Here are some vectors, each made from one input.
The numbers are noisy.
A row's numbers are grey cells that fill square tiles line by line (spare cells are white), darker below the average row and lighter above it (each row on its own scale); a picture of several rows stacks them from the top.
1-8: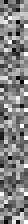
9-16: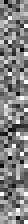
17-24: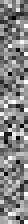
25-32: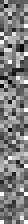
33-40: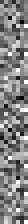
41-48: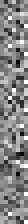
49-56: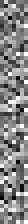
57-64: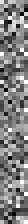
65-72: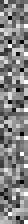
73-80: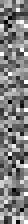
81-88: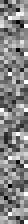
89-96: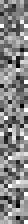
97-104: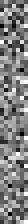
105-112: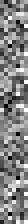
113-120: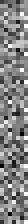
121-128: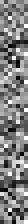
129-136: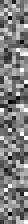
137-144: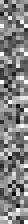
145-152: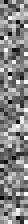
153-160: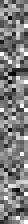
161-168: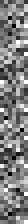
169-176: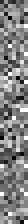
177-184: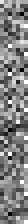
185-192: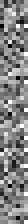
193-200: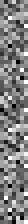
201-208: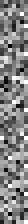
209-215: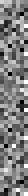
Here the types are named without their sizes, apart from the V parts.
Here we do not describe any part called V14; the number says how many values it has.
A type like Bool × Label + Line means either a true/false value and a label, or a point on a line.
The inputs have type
Bool × Circle + V14.
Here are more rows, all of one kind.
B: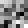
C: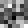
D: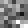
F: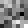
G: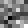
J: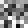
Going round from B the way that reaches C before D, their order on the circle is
B, F, C, D, J, G.
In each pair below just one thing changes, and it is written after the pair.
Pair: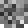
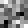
the true/false value
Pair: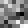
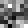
the true/false value
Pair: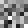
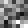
the place on the circle
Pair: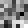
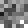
the true/false value
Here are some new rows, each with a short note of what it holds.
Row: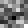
a point on a circle and a true/false value
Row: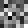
a value of V14
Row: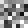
a point on a circle and a true/false value
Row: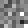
a value of V14
